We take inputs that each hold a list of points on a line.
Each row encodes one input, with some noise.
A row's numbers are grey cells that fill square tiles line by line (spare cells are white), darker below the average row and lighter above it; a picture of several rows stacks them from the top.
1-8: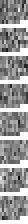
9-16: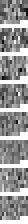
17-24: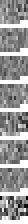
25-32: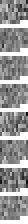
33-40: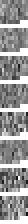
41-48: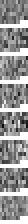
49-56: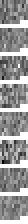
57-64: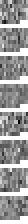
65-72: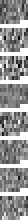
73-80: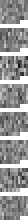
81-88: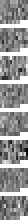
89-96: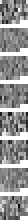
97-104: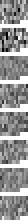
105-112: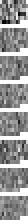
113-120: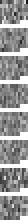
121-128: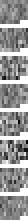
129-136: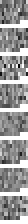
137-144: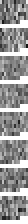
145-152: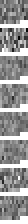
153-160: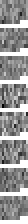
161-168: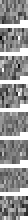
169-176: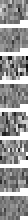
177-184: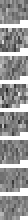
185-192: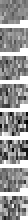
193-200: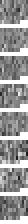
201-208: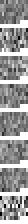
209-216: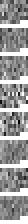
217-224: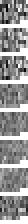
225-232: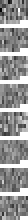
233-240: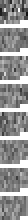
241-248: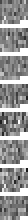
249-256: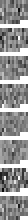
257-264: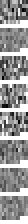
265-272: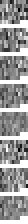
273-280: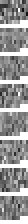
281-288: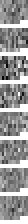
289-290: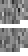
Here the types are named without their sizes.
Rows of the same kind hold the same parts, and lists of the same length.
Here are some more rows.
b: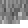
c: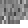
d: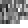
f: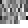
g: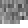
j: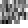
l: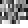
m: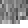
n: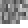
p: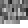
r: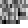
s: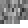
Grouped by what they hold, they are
b, c, n
d, g, m, p, r
f
j, l, s

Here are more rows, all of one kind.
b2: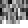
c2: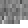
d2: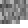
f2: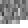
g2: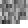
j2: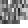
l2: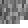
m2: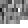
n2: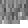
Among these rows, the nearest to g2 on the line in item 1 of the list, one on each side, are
d2 and l2.
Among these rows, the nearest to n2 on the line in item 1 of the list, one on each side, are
c2 and f2.
